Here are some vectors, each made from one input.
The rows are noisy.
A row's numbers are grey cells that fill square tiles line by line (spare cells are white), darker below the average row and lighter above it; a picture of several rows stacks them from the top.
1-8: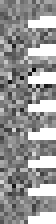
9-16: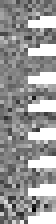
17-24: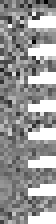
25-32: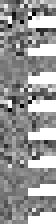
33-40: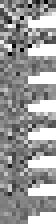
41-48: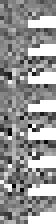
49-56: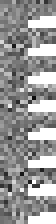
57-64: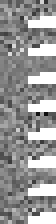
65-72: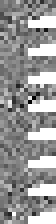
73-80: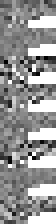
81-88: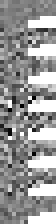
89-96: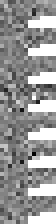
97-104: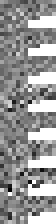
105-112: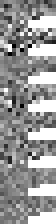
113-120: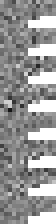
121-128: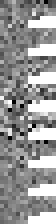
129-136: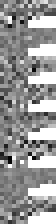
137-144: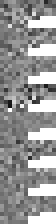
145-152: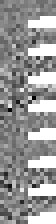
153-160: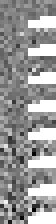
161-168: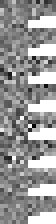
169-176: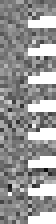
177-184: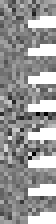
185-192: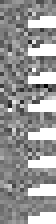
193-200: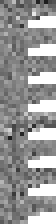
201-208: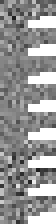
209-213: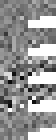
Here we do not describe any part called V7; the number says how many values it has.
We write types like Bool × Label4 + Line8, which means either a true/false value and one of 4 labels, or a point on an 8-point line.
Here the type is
(Bool × Bool × Bool + Unit) × V7 + Line10.
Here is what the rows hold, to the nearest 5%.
About 25% of them hold a point on a 10-point line. The rest hold a value of V7, together with either a fixed value, or three true/false values.
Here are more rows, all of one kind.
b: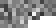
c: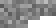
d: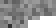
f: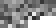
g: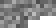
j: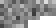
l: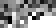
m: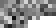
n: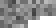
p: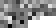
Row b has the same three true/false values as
d and m.
